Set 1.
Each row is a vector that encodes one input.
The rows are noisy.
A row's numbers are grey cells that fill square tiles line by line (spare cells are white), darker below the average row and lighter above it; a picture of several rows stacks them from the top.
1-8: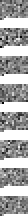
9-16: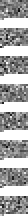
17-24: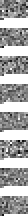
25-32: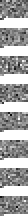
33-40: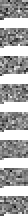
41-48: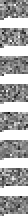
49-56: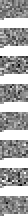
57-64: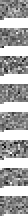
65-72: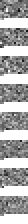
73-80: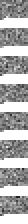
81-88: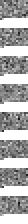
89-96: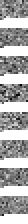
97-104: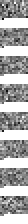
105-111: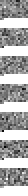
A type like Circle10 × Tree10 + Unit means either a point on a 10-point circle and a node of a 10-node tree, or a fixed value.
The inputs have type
(Bool × Circle5 + Unit) × Tree10.
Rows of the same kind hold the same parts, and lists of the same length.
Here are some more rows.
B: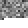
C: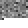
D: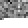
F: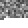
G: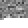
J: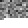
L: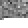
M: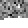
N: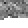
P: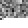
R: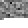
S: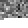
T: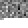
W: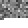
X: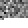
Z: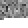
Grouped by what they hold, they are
B, C, F, G, J, M, N, P, S, T, X
D, L, R, W, Z

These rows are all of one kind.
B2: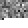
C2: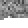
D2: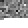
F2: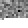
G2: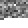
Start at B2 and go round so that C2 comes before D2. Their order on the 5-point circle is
B2, C2, F2, D2, G2.
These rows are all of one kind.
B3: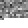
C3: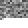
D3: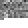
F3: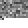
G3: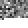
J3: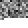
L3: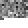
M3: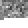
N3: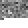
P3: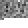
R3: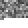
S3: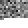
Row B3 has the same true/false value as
F3 and R3.
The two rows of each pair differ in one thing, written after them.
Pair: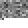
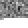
the node of the tree
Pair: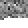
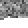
the place on the 5-point circle
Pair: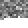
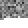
the place on the 5-point circle
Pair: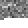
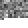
the node of the tree
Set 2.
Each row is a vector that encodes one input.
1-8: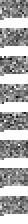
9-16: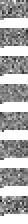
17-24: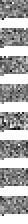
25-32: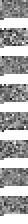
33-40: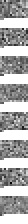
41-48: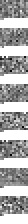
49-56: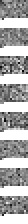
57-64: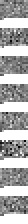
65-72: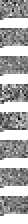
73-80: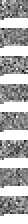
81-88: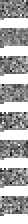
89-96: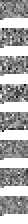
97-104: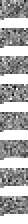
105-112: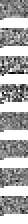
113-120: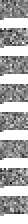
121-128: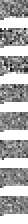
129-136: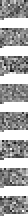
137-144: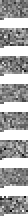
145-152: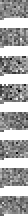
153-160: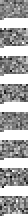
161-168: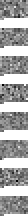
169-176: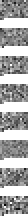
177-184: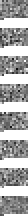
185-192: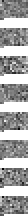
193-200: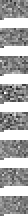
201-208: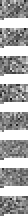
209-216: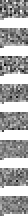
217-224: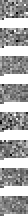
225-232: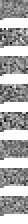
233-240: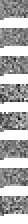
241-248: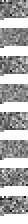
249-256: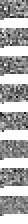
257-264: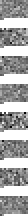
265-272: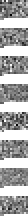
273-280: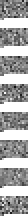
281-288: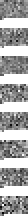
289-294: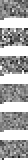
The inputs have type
Circle15 × Tree11 + Tree14.
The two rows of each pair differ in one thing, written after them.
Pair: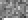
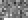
the place on the 15-point circle
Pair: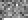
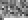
the node of the tree
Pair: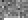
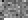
the place on the 15-point circle
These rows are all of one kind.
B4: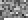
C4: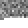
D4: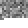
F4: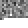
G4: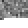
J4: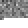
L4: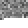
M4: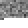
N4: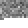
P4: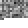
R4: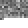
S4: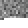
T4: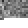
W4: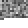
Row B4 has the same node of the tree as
C4, D4, N4 and P4.
